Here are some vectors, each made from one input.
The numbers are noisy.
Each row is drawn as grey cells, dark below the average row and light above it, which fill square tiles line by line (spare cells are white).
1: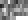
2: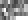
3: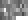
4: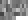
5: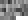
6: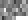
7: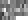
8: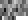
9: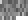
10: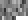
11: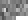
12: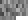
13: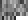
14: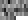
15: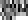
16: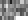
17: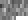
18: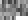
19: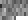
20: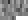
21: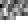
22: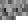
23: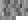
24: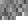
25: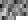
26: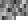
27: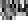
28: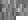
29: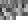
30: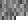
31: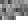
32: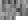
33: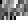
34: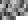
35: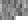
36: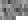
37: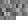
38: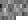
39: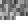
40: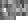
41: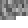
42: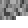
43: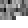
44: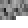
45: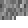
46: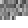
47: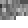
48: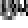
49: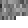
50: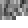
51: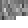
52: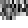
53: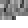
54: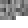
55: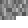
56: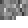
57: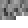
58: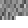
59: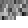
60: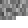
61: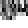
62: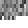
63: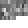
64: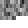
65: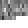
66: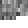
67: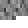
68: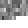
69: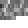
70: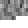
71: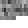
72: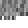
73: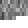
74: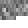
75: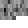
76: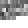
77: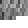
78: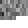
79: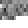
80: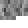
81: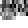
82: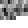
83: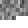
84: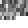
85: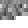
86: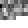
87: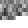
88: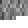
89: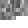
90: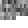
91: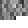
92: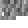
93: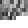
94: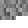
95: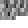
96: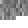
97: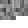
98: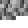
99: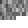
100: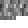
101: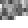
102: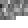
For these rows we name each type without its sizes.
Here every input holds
either a point on a circle and a true/false value, or a fixed value.
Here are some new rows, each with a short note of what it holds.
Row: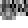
a fixed value
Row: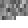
a point on a circle and a true/false value
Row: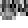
a fixed value
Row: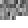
a point on a circle and a true/false value
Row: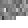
a point on a circle and a true/false value
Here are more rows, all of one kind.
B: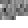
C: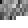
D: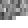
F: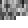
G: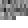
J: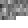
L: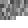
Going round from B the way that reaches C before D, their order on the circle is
B, C, F, J, L, G, D.
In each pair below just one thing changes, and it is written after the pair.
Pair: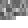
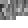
the place on the circle
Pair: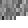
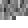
the true/false value
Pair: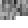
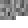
the place on the circle
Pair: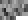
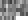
the place on the circle
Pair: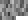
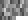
the true/false value
